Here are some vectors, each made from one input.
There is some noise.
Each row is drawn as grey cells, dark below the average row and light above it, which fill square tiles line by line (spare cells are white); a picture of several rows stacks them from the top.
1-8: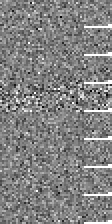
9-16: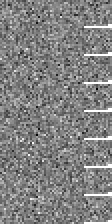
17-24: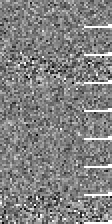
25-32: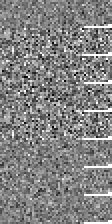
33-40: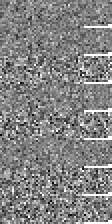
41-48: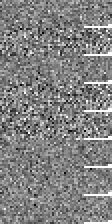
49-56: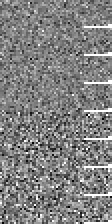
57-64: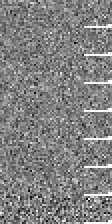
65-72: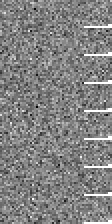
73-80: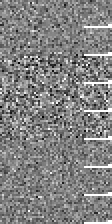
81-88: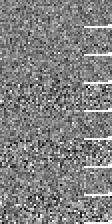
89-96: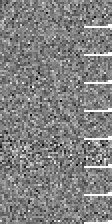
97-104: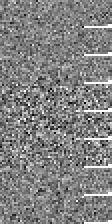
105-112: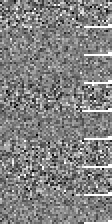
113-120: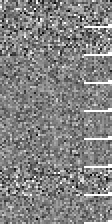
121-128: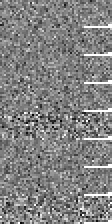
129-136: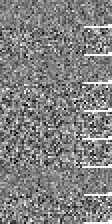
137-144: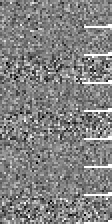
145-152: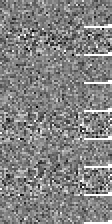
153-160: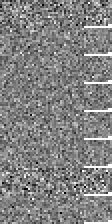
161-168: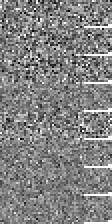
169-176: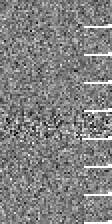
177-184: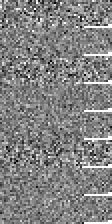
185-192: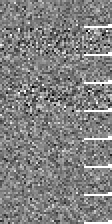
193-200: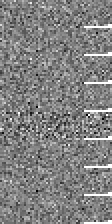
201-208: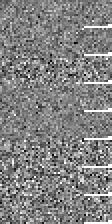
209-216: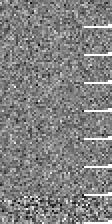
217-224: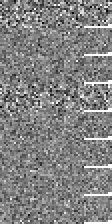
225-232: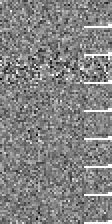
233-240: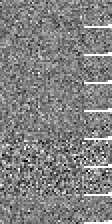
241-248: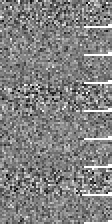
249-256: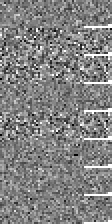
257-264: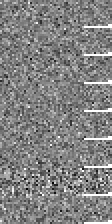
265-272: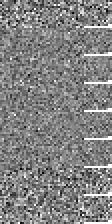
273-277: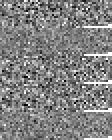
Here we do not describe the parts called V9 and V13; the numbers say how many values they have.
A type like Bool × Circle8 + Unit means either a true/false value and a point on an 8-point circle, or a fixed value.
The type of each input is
(Bool × Bool × Bool + Unit) × Line7 × V9 + V13.
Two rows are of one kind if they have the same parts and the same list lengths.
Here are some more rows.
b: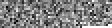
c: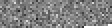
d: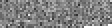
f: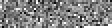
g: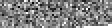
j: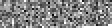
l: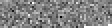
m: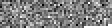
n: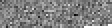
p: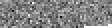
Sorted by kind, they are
b, f, g, j, m
c, d, n
l, p

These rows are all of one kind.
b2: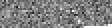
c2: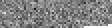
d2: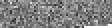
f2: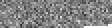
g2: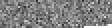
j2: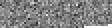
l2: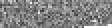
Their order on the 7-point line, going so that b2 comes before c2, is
b2, f2, g2, c2, j2, l2, d2.
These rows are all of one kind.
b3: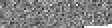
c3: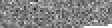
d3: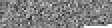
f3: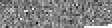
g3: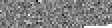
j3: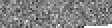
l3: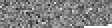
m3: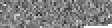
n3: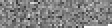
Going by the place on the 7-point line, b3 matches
c3, d3 and n3.
